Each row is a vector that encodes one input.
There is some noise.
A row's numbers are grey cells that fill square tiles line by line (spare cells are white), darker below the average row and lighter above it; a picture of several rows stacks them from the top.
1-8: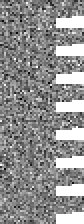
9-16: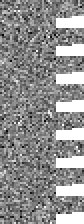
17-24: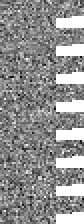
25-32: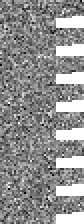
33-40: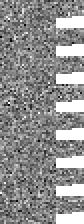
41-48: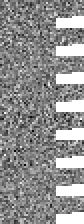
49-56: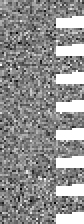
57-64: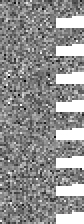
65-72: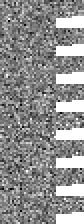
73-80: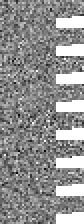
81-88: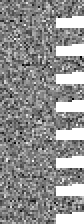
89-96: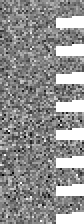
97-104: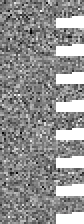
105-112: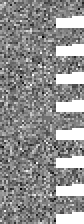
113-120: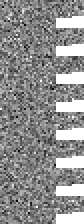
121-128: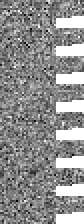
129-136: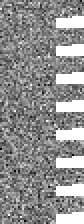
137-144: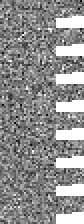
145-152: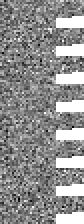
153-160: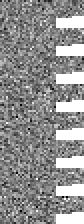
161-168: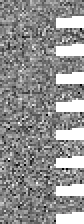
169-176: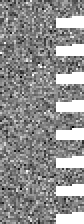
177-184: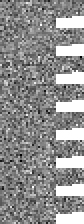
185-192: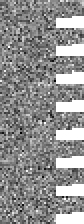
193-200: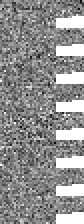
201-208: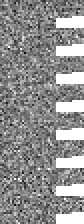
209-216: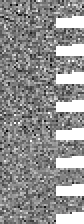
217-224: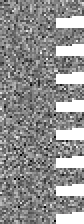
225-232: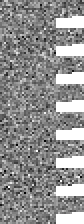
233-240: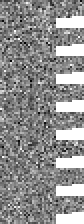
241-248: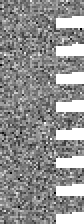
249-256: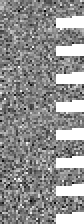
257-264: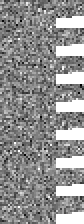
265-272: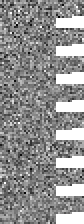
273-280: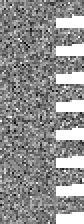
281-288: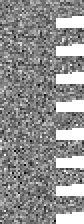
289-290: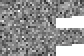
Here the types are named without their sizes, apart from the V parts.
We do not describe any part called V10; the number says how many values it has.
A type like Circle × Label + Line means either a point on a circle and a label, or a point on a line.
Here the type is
(Bool × Bool × Bool + Unit) × Circle × V10.
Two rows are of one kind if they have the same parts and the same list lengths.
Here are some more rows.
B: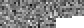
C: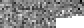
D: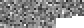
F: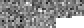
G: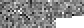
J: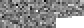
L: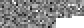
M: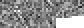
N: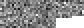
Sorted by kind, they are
B, C, J, M, N
D, F, G, L

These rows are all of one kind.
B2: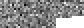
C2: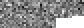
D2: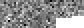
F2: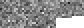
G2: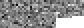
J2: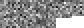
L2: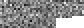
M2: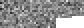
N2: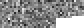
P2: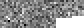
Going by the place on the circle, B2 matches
C2, F2, G2 and N2.
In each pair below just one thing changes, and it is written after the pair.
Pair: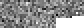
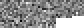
one of the three true/false values
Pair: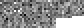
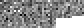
the place on the circle
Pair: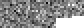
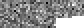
one of the three true/false values
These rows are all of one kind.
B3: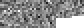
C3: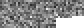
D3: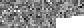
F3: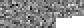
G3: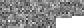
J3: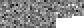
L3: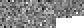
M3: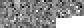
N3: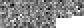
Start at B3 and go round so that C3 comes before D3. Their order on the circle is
B3, N3, J3, F3, L3, G3, M3, C3, D3.
